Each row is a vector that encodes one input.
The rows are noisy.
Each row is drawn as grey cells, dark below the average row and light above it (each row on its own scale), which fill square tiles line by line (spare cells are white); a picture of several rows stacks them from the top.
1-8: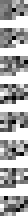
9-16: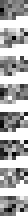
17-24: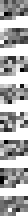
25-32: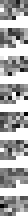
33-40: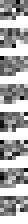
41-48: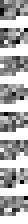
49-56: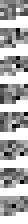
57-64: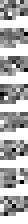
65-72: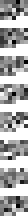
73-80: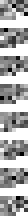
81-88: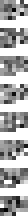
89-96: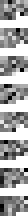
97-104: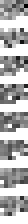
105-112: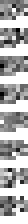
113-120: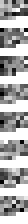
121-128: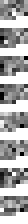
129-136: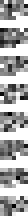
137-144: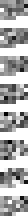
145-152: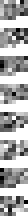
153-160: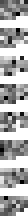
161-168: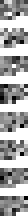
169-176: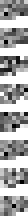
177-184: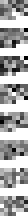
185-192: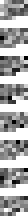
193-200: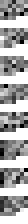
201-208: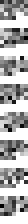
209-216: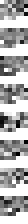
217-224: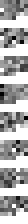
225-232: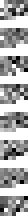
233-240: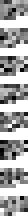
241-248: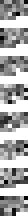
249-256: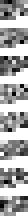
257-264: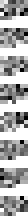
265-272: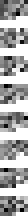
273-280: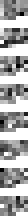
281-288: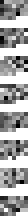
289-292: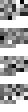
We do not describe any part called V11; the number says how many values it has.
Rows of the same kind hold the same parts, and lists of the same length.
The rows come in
2 kinds.
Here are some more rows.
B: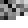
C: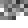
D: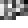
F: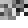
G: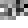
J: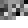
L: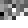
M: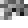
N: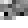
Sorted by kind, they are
B, D, M, N
C, F, G, J, L

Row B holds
a value of V11.
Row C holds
a point on a 10-point circle and a true/false value.
